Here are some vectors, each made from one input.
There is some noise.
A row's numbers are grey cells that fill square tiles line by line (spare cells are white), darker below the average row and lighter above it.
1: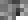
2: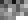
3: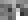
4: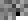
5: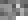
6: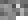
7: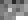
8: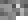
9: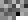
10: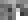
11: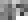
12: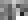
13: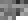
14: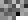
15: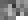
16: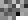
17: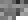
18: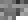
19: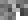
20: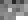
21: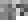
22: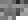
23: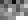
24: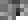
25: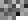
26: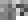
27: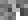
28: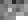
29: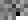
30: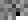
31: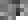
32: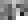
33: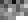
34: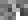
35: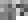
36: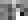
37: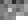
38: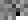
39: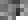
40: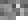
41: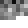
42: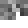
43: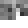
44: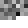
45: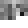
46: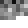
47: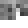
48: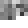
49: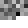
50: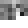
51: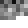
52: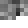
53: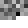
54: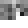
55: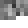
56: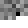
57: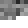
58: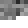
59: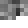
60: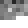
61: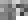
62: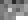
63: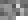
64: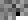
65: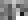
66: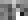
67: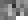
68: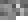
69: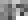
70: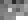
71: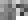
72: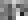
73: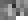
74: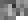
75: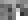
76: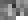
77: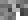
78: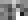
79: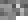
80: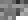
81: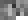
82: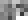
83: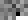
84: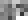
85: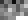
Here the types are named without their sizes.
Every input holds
either a point on a line, or three true/false values.
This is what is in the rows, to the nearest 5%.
About 35% of them hold a point on a line. The rest hold three true/false values.
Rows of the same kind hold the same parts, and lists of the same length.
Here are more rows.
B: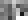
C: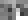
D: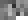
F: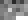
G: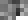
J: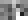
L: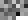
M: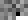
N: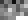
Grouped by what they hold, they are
B, C, J
D, F, G, L, M, N

